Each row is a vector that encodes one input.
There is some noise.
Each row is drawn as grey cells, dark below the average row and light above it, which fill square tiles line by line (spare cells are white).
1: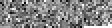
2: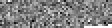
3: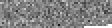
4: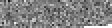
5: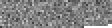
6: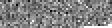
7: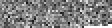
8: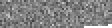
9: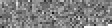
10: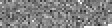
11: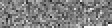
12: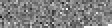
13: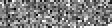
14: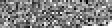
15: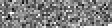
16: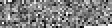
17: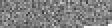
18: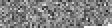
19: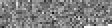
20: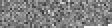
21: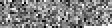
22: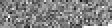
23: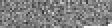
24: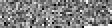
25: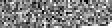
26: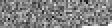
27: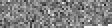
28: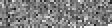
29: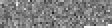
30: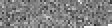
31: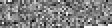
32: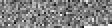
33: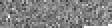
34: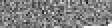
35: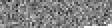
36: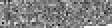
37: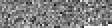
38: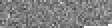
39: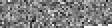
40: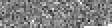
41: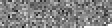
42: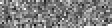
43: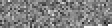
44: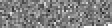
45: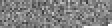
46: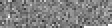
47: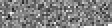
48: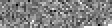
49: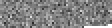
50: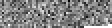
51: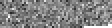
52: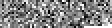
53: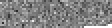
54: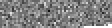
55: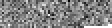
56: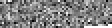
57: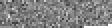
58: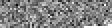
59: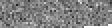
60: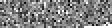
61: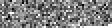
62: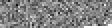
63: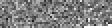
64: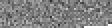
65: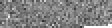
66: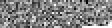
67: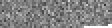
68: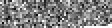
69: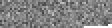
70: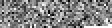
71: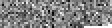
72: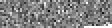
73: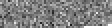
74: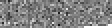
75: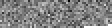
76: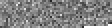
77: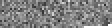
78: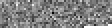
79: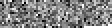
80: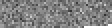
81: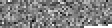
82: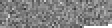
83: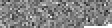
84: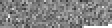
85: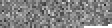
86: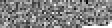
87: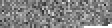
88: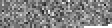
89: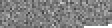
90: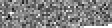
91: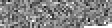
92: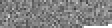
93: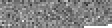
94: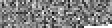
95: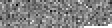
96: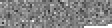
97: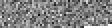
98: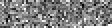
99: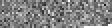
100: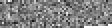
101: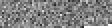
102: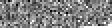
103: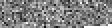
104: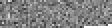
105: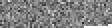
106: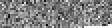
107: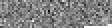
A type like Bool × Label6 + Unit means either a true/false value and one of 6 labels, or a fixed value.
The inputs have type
Bool × Bool × Bool + List3(Line5).
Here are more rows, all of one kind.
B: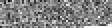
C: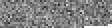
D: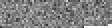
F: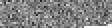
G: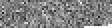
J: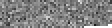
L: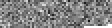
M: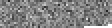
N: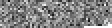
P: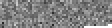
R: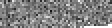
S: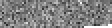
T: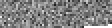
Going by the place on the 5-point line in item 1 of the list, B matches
D, L and T.
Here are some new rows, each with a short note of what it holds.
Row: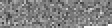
a list of one item
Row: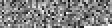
a list of two items
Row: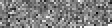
a list of two items
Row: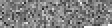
a list of two items
